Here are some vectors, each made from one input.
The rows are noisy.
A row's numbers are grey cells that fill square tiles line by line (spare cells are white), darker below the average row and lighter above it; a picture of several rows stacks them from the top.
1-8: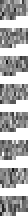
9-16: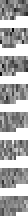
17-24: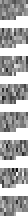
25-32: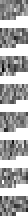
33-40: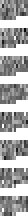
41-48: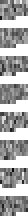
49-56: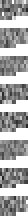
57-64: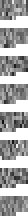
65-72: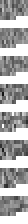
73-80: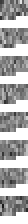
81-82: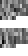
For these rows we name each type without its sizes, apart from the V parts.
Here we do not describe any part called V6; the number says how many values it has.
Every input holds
a value of V6, together with either a label, or a point on a line.
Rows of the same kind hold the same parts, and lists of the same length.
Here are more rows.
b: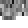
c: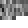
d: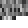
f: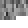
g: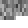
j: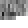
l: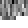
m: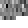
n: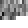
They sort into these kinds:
b, f, g, l, m
c, d, j, n

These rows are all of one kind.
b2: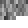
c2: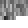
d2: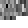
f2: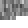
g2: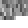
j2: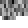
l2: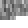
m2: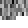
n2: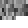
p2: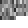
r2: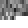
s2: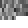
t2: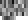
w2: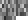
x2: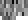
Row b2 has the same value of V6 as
c2, f2, g2 and l2.
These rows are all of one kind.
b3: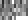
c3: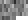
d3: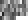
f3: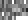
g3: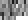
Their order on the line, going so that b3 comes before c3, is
d3, g3, b3, c3, f3.
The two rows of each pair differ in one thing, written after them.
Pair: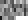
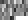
the label
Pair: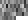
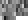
the label
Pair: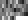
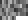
the label
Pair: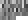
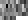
the label
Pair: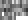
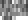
the label
